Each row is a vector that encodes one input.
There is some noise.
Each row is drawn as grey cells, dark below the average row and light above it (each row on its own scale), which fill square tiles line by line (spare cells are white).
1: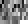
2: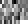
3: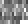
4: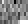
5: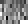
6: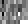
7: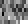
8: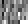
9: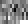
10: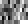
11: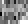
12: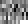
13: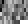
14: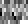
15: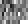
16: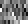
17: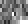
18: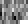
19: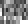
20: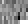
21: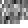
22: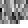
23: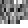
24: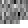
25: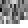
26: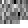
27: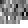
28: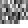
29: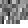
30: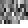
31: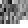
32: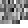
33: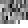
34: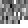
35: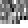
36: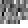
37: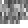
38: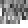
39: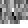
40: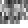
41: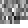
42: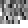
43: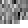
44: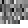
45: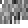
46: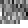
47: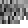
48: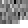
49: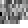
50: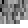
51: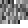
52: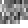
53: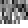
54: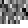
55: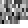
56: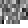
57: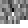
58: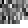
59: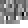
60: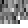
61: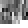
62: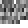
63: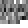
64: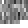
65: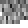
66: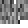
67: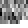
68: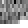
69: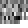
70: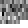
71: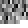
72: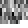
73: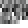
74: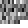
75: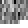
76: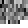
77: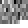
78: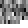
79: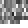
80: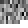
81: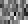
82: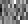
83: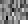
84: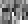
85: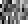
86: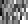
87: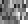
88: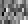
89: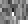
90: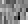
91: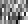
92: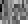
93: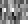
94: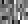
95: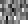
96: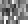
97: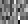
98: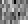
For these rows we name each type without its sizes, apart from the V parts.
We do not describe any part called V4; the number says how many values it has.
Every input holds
three true/false values and a value of V4, together with either a point on a circle, or a fixed value.
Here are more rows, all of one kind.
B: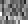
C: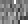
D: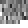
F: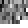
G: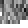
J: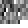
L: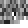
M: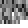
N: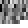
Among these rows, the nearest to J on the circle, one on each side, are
B and L.
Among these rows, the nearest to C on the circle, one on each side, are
L and M.
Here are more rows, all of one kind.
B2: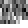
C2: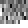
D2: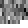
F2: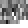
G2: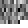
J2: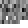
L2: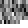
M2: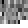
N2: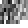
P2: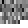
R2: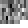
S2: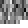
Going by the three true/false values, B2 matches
D2 and S2.
